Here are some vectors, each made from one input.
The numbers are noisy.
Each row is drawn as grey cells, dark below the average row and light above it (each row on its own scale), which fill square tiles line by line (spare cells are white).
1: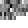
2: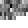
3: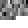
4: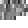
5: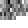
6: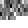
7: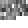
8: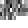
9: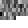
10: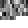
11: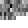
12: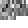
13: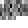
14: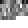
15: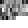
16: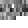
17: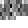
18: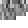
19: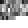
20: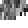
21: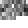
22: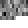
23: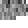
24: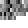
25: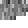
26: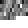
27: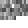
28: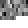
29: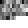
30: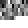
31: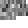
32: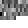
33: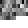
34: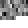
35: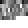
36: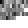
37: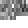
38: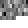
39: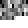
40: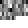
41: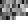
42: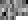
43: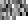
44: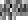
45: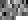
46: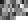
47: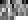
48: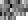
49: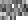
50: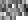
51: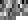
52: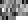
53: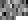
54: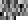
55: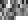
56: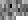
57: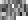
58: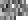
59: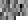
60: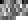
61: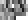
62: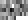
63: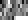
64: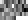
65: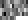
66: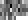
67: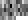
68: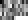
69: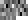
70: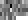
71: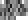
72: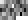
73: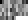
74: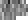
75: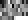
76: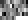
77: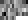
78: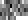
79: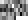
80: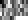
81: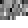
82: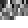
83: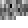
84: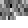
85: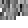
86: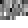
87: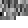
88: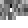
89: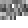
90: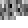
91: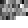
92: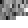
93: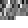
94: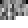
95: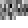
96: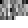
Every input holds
either a point on a 5-point line and a true/false value, or a list of up to two points on a 4-point line.
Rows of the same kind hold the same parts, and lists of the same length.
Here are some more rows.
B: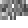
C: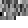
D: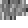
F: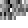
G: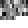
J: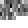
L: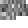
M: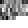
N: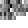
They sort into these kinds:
B, D, L
C
F, J, N
G, M

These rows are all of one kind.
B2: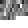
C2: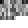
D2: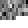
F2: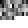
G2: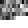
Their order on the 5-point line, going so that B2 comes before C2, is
G2, B2, C2, F2, D2.
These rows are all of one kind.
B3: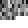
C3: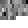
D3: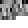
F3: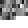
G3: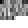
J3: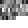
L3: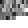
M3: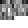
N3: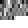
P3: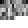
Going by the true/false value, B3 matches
F3, L3 and N3.
